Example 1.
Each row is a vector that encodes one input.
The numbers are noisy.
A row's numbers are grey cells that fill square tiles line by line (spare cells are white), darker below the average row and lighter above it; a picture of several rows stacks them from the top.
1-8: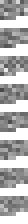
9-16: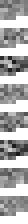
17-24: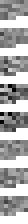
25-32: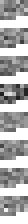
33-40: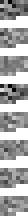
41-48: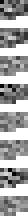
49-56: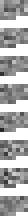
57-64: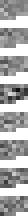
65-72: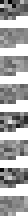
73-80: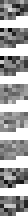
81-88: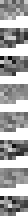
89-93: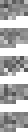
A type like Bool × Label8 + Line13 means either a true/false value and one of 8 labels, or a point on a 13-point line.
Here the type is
(Bool × Bool × Bool + Unit) × Line6 + Line7.
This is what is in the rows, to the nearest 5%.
About 75% of them hold a point on a 6-point line, together with either a fixed value, or three true/false values. The rest hold a point on a 7-point line.
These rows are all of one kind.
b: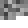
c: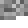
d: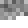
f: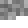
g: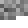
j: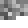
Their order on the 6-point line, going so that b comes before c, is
d, b, f, g, c, j.
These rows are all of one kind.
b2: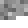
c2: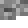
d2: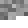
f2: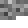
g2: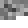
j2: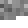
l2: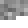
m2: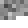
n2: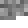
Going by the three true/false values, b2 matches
d2, l2 and m2.
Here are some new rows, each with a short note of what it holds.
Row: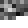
a point on a 7-point line
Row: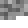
a point on a 6-point line and three true/false values
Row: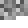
a point on a 6-point line and three true/false values
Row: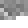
a point on a 6-point line
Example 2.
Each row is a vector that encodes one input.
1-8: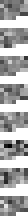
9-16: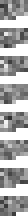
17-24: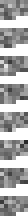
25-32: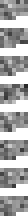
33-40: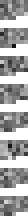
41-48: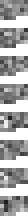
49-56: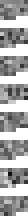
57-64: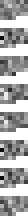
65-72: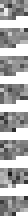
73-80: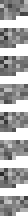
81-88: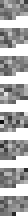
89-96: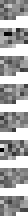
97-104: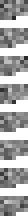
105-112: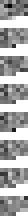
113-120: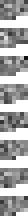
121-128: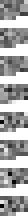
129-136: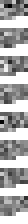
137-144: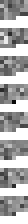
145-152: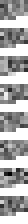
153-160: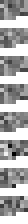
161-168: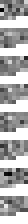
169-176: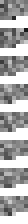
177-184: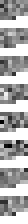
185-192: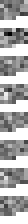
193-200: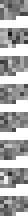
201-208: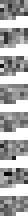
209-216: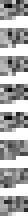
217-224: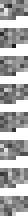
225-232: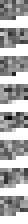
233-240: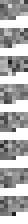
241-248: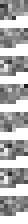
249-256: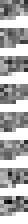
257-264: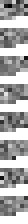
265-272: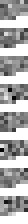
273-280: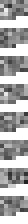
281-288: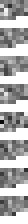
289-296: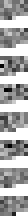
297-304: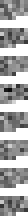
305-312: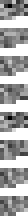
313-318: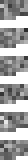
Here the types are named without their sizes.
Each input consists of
either a point on a line, or a list of points on a circle.
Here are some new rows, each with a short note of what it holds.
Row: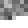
a list of one item
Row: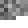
a list of two items
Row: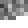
a list of one item
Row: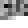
a point on a line
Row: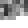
the empty list
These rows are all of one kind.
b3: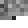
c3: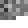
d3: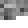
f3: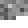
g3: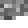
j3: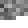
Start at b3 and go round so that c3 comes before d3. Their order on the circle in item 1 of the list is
b3, c3, j3, g3, d3, f3.
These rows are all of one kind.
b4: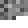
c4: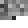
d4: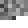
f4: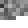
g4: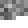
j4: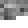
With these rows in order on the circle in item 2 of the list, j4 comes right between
b4 and f4.
